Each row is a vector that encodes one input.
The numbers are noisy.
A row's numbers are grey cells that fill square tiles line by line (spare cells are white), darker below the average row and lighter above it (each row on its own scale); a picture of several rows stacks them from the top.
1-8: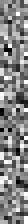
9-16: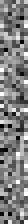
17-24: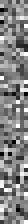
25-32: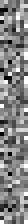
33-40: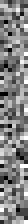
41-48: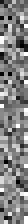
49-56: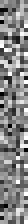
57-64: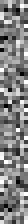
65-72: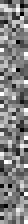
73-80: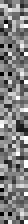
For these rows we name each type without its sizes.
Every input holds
a list of points on a line.
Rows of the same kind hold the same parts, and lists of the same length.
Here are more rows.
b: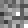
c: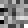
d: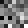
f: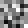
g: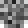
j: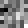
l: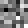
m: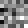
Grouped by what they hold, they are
b, f, g
c, j, l, m
d

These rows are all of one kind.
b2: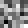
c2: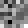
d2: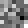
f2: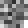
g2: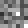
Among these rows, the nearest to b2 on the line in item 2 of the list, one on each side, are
c2 and g2.
